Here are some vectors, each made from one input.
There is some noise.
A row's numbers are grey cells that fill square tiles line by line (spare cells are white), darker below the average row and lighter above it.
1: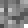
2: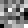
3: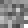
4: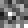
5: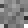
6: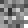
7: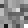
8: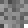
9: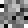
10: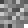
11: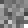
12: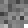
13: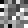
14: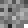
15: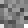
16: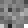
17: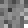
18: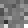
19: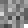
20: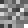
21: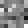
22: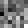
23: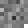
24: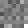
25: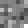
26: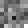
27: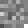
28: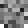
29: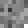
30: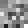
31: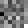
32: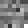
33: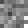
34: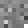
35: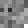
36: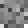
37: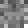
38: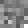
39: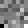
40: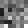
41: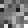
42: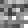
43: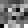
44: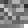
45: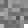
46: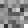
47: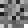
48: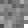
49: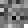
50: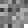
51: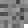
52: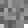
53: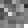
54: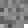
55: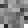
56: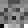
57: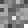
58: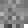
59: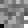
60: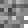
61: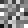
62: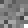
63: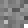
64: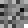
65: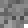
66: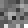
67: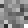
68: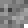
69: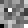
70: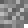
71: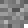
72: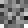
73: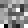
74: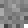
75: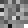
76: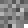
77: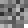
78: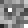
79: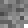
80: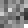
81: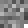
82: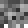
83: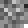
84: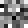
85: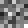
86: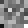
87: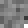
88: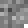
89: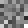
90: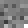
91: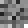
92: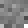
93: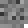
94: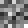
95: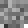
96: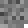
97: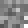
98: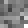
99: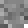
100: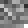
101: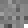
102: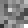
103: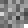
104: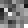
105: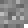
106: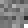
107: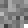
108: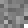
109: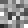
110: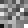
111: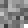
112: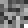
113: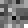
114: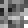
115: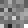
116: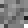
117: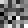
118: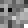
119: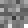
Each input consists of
a list of up to two points on a 13-point line.
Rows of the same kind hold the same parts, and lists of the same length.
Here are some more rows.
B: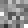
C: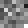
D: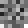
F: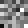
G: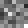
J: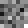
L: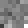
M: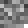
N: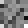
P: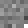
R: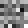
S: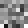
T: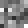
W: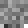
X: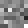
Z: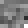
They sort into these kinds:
B, F, N, P, S, W, X, Z
C, G, M
D, J, L, R, T

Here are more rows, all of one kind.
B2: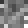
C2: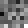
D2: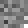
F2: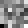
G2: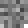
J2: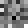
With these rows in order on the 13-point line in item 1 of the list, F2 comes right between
B2 and J2.
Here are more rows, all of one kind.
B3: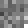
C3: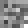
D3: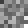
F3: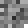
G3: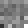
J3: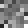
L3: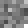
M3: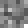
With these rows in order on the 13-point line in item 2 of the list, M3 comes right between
F3 and J3.
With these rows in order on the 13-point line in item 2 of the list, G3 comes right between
C3 and D3.
